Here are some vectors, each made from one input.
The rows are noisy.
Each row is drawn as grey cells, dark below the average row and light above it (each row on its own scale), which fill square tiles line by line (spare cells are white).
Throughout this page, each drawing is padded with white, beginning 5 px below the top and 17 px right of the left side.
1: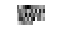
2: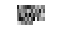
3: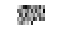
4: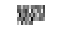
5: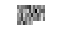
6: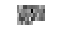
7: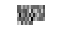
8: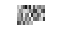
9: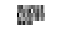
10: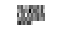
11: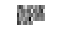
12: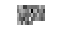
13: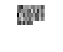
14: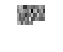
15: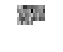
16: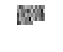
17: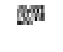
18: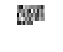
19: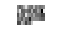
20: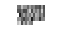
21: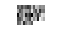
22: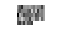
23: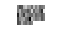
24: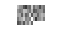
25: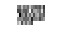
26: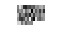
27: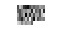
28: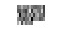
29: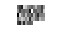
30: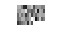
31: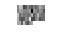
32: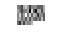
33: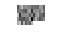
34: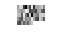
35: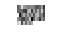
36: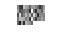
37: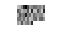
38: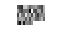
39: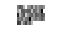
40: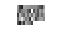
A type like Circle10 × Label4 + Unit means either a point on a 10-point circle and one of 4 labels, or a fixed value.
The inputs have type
Line5.
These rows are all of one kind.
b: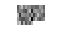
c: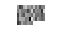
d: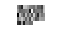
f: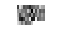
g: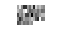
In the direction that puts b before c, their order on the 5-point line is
b, f, g, d, c.
